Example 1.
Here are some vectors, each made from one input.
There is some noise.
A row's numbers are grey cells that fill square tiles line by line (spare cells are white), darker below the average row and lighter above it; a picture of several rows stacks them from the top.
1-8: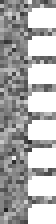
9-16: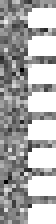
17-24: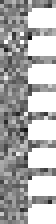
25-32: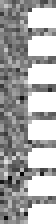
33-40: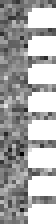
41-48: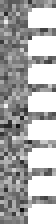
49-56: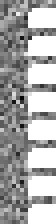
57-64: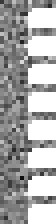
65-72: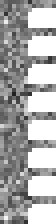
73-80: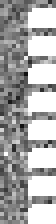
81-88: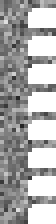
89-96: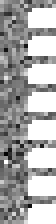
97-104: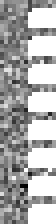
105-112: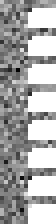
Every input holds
a point on a 6-point line, together with either a fixed value, or three true/false values.
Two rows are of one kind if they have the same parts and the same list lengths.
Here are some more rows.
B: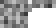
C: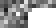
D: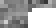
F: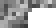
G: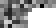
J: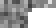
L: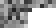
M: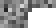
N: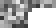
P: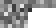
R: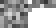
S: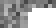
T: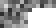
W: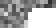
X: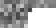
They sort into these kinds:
B, C, F, G, J, L, M, N, P, W, X
D, R, S, T

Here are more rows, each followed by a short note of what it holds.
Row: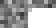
a point on a 6-point line and three true/false values
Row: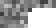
a point on a 6-point line
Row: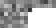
a point on a 6-point line
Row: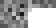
a point on a 6-point line
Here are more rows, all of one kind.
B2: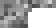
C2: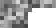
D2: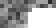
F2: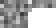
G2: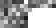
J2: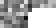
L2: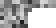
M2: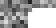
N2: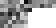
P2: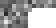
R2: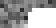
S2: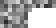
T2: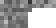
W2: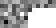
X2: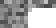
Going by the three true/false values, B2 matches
C2, N2, S2 and X2.
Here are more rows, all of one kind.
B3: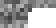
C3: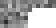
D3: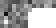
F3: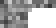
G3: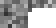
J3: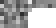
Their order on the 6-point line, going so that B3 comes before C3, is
D3, G3, B3, C3, F3, J3.
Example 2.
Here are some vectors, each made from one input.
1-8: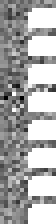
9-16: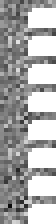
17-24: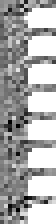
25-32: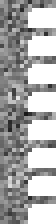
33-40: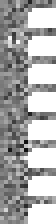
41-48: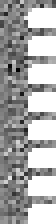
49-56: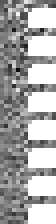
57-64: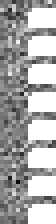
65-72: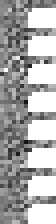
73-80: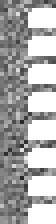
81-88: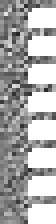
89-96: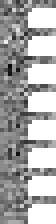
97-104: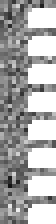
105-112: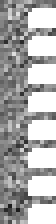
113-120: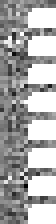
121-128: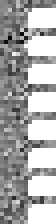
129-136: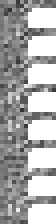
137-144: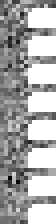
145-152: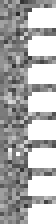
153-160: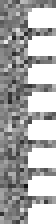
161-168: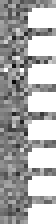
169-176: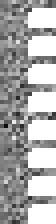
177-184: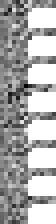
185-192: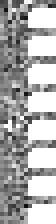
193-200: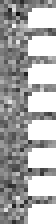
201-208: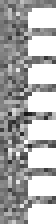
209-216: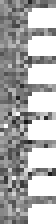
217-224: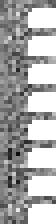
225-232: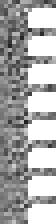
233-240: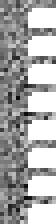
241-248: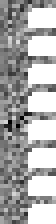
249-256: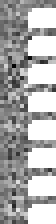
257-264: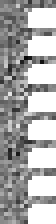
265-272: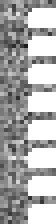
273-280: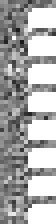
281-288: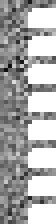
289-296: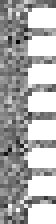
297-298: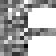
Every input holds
a point on a 5-point line and four true/false values.
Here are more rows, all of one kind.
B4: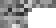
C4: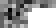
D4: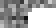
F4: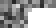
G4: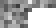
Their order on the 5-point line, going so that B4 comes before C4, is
B4, G4, F4, C4, D4.
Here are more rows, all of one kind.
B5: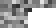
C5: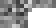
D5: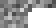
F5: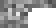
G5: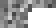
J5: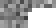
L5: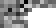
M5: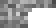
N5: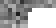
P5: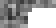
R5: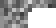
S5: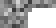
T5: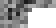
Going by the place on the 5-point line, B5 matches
F5 and T5.
